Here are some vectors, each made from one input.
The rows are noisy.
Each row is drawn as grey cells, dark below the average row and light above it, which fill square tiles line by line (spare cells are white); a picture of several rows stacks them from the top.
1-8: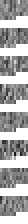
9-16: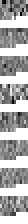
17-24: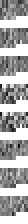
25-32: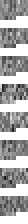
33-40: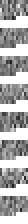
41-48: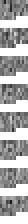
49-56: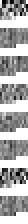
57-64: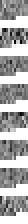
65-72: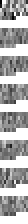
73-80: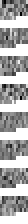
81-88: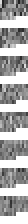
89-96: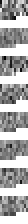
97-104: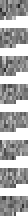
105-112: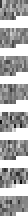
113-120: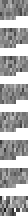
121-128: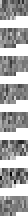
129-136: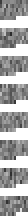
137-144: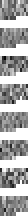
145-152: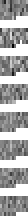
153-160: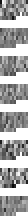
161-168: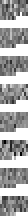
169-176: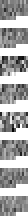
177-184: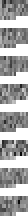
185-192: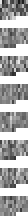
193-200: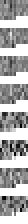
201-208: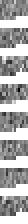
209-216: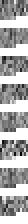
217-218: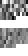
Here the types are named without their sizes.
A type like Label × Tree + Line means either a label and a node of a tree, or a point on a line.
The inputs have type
(Circle + Unit) × Line.
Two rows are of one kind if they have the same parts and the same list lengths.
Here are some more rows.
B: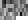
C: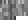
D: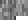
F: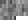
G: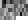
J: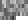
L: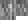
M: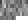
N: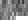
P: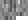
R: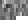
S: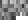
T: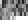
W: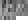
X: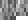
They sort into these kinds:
B, C, D, F, G, P, W, X
J, L, M, N, R, S, T

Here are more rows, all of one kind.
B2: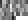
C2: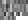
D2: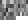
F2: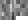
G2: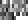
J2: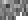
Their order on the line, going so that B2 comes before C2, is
D2, G2, B2, F2, C2, J2.
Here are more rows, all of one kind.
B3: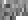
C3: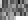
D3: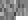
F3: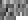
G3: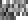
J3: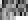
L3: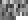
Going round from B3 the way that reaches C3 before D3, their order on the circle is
B3, C3, J3, D3, F3, G3, L3.
